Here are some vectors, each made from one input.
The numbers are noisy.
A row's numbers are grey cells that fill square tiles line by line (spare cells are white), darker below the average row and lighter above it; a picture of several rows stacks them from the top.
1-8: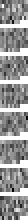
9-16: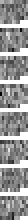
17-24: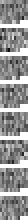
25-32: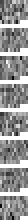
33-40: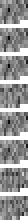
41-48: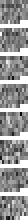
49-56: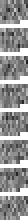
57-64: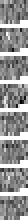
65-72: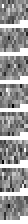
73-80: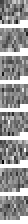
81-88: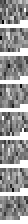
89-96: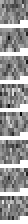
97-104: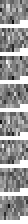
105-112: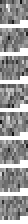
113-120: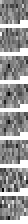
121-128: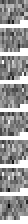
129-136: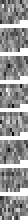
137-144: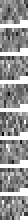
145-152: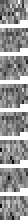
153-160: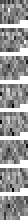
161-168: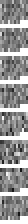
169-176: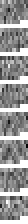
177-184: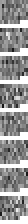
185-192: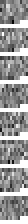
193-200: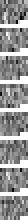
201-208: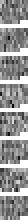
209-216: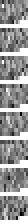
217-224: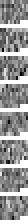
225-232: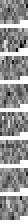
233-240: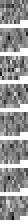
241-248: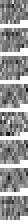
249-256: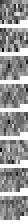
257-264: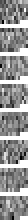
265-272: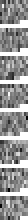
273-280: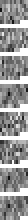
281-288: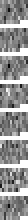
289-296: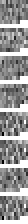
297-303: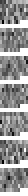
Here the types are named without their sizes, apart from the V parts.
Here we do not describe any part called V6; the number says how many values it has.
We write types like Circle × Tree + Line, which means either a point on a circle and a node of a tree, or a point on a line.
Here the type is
Bool × Bool × Bool × List(V6) + Line + List(Circle).
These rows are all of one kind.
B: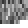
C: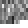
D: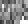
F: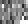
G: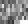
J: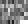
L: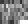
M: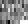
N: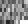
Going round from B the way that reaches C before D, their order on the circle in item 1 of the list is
B, C, G, F, D, N, M, J, L.
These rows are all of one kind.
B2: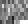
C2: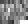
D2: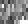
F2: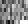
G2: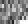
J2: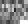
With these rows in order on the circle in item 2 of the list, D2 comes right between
C2 and J2.
